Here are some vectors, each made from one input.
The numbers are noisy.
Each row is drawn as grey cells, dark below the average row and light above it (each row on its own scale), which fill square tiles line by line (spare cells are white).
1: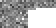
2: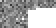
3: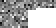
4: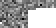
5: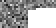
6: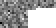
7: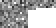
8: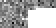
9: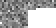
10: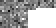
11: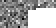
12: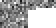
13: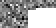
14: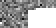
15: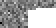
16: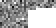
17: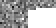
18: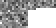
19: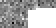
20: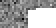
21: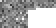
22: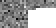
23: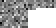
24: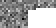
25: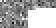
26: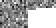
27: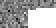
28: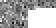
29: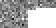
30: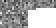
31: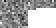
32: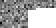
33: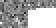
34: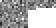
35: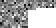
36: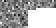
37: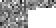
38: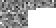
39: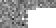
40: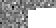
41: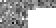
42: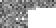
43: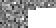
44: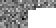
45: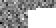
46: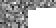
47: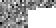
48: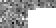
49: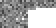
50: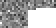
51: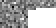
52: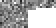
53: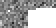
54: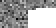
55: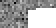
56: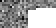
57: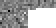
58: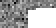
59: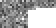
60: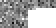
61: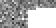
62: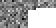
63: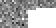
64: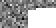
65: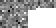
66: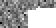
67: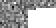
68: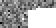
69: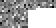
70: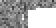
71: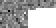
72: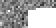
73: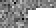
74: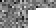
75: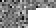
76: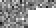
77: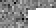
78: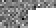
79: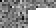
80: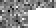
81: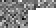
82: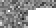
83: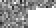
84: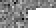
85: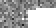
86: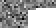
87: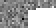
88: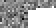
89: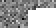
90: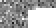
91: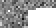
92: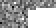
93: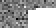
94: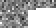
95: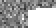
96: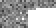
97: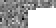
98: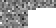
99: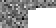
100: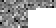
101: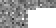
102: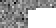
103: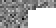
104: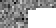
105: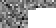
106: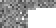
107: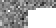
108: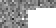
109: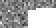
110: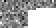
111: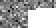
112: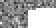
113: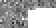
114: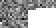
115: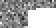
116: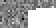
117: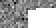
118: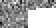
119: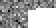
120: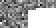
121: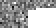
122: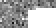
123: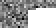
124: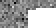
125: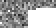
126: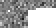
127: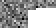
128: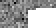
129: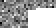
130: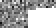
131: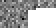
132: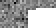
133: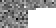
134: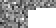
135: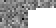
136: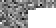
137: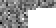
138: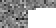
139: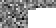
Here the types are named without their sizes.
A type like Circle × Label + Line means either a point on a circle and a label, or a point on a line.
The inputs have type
Bool × Line.
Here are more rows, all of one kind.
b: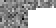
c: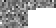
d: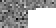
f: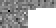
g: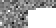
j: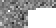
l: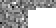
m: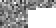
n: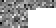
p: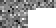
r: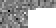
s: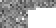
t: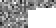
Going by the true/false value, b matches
c, d, g and j.
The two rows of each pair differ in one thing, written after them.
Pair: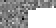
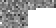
the place on the line
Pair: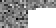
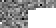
the place on the line
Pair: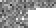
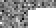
the true/false value
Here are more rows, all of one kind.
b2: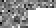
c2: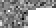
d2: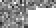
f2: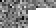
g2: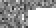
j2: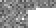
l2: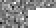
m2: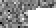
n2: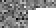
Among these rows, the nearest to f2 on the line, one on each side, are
b2 and n2.
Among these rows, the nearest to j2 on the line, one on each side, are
c2 and d2.
